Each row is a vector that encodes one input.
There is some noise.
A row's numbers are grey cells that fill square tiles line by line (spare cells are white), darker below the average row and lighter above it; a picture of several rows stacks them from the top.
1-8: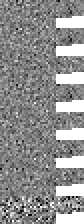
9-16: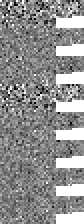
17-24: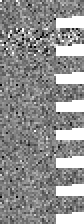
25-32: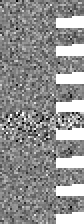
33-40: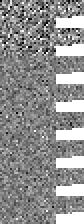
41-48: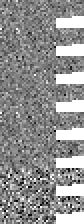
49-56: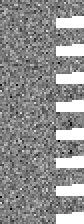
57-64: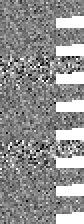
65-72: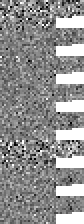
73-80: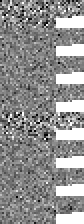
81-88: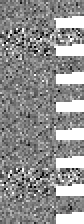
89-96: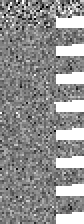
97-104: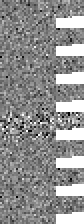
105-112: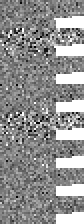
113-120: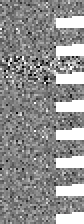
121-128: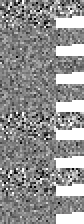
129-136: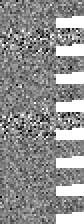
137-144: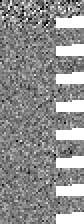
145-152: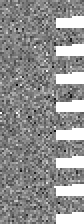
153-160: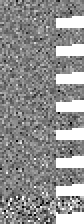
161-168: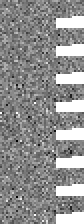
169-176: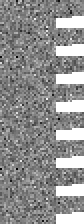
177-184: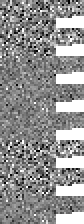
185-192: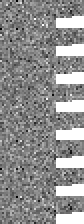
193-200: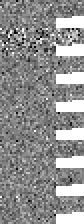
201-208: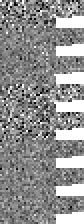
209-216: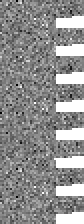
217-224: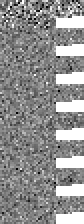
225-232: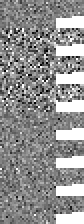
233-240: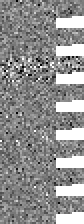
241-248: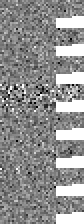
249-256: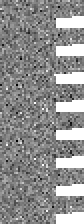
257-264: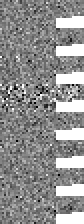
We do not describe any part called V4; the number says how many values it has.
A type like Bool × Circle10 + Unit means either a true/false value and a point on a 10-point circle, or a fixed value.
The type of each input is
Bool × (List2(V4) + Tree10).
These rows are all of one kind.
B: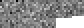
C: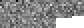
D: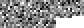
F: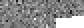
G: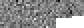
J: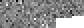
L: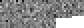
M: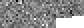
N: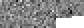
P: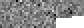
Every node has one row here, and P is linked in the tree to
N.
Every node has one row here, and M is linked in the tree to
J.
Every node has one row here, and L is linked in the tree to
B and F.
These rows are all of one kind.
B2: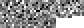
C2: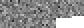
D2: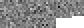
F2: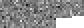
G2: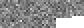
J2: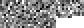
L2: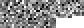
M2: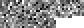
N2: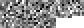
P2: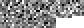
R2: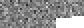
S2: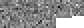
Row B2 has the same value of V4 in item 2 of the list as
C2, D2 and G2.
